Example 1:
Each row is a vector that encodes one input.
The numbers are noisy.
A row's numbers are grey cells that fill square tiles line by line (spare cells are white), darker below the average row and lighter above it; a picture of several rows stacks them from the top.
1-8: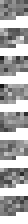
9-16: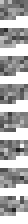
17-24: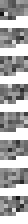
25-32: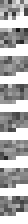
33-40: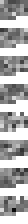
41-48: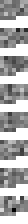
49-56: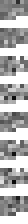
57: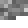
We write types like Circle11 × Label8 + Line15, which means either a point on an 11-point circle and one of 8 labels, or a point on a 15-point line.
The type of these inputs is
Bool × Bool × Bool × Bool + Unit.
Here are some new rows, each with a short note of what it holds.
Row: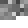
four true/false values
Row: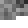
four true/false values
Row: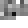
a fixed value
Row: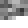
four true/false values
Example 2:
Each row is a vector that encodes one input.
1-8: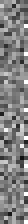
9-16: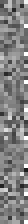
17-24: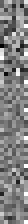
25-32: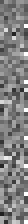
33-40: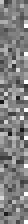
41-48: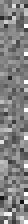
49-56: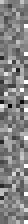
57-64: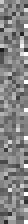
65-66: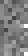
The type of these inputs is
Line6.
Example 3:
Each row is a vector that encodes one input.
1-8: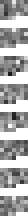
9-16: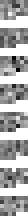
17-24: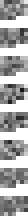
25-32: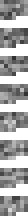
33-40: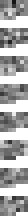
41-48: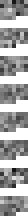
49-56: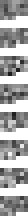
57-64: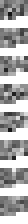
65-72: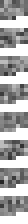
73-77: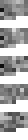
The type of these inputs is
Line11.
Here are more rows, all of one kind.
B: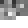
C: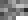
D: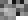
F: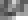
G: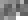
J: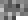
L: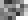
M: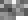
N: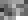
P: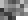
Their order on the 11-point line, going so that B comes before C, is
B, D, J, G, N, F, M, C, P, L.
